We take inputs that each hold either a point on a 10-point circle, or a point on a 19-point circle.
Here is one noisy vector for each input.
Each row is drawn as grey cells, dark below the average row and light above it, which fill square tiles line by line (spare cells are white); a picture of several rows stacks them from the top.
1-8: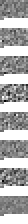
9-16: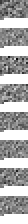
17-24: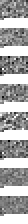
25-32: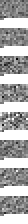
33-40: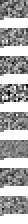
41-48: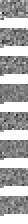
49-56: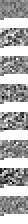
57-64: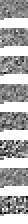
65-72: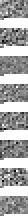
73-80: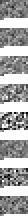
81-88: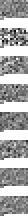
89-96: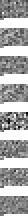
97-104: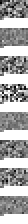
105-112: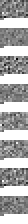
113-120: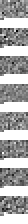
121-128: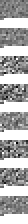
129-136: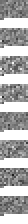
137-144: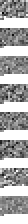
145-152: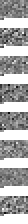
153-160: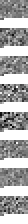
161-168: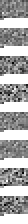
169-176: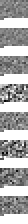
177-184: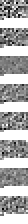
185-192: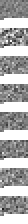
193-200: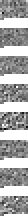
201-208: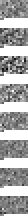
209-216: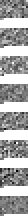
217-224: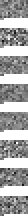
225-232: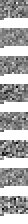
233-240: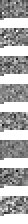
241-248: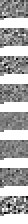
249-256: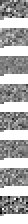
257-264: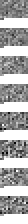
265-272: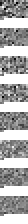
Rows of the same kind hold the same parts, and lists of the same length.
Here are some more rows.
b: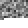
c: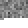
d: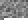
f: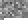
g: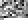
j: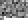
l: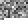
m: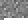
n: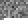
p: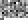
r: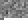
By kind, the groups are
b, d, m, n, r
c, f, g, j, l, p

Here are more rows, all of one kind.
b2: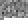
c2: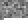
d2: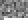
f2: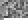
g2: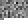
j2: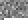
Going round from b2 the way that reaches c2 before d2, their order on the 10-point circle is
b2, c2, f2, j2, g2, d2.
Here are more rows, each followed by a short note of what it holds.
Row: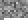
a point on a 10-point circle
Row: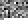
a point on a 10-point circle
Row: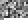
a point on a 10-point circle
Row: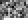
a point on a 19-point circle
